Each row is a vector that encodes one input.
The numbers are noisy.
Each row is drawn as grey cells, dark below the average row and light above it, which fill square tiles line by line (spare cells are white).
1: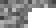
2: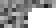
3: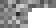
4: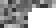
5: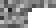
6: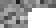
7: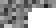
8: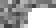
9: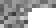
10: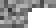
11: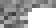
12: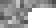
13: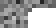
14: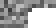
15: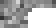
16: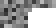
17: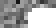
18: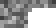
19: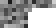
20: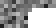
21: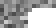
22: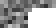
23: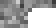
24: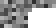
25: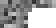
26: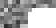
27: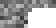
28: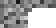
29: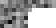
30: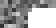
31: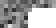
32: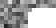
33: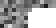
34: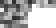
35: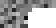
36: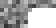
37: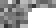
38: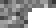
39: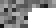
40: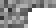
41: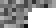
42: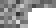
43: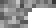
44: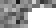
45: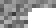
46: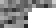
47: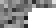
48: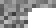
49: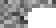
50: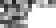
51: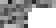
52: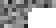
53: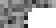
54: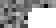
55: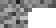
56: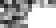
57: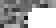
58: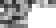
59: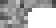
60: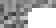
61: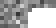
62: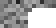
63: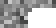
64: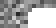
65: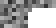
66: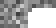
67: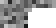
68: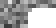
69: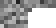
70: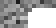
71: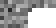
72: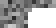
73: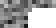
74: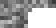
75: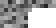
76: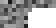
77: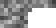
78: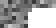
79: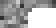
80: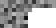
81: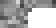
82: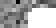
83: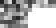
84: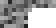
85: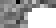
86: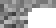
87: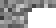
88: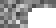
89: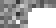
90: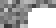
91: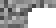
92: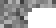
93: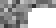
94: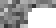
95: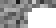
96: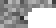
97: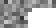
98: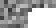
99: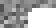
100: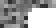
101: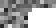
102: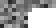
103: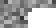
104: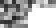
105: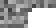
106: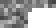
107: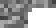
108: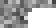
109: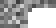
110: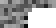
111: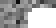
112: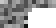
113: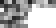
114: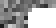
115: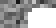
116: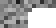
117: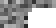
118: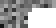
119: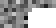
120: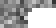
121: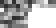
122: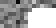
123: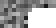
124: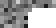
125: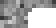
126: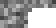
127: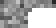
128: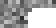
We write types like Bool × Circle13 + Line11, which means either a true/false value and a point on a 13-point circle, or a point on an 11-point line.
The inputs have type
Bool × Line4 × Line5 + Circle9 + Unit.
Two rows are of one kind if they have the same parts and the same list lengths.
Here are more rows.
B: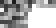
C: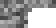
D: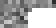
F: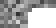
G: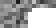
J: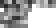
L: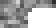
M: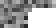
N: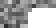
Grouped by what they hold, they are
B, J
C, D, F, G, L, N
M

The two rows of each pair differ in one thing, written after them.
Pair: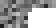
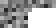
the place on the 5-point line
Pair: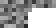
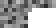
the place on the 5-point line
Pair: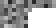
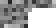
the true/false value
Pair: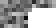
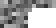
the place on the 4-point line
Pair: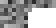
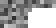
the place on the 5-point line
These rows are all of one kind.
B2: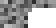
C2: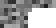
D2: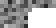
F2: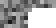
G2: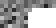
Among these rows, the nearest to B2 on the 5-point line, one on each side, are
D2 and F2.
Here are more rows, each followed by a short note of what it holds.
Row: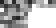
a fixed value
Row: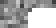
a point on a 9-point circle
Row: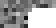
a point on a 4-point line, a point on a 5-point line and a true/false value
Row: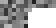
a point on a 4-point line, a point on a 5-point line and a true/false value
